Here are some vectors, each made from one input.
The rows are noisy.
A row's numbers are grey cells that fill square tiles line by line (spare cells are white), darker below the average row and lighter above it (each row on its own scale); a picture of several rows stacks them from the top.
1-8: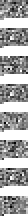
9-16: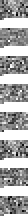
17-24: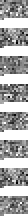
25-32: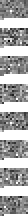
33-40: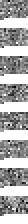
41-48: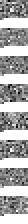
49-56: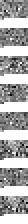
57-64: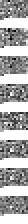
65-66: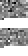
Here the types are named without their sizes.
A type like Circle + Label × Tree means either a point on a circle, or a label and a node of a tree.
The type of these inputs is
List(Line).
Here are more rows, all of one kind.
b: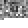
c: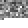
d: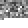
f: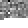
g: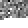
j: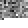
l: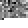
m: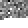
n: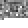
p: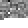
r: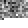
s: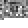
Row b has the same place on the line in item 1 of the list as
c, d, n and s.
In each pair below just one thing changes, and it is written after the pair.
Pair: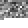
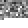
the place on the line in item 2 of the list
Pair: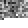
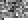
the place on the line in item 2 of the list
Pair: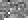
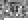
the place on the line in item 1 of the list
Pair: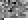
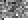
the place on the line in item 1 of the list
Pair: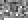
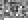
the place on the line in item 2 of the list
